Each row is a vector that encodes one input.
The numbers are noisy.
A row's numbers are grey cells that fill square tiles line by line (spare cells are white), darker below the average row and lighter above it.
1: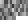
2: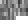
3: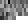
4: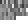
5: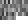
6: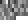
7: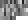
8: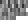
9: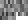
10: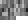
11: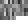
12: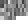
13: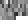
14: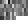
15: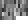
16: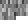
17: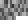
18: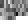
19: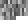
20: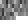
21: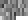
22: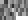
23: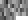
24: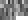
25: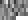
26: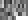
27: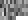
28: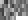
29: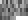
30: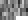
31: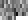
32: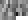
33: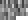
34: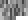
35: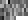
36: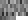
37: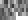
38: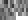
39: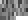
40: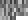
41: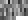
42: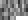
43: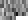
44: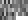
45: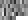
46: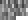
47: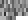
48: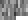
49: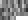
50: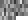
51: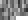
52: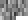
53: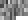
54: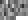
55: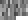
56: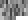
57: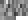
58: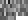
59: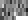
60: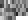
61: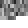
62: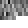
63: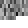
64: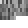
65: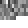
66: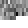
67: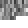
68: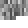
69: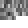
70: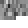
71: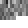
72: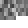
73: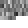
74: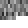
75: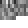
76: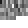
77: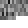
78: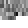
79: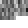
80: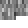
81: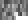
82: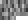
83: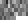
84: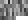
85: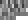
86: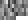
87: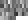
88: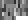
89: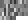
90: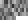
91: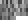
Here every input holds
one of 10 labels and four true/false values.
